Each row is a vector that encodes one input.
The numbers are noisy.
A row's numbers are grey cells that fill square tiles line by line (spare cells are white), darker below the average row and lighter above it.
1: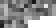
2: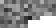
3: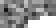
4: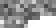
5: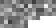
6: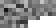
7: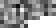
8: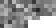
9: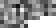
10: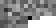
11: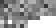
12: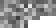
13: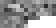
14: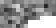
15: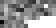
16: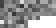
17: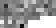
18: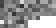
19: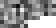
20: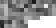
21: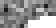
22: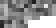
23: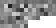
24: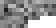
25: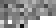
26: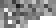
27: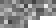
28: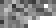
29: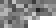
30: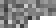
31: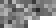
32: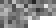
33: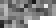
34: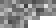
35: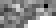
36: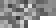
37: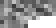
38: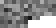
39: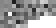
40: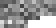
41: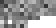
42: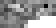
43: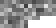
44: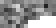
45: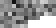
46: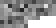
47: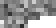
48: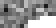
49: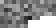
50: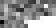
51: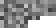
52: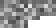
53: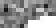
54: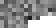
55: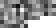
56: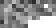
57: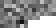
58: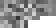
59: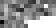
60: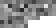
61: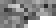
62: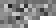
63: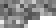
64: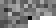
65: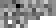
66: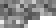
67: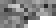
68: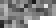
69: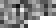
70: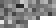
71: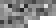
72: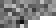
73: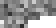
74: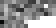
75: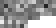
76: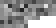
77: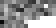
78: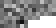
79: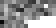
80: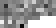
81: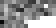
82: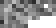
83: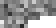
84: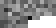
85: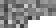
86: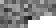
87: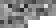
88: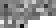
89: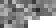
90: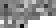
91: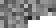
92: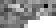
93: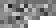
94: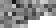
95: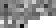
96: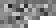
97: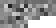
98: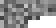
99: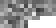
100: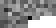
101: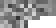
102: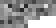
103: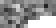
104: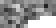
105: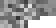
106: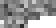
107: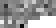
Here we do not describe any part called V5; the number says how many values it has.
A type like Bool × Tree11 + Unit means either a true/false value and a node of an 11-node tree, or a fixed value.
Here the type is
Bool × Bool × Bool × V5 + List2(Line4).
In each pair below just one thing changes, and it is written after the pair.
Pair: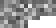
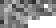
the place on the 4-point line in item 1 of the list
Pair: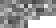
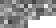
the place on the 4-point line in item 2 of the list
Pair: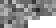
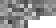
the place on the 4-point line in item 1 of the list
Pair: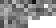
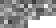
the place on the 4-point line in item 1 of the list
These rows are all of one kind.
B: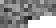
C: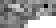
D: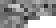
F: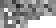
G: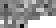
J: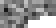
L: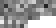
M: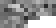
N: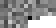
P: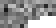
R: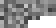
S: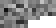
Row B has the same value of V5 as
N and R.
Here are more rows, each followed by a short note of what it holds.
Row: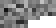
three true/false values and a value of V5
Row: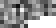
the empty list
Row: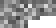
a list of two items
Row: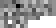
three true/false values and a value of V5
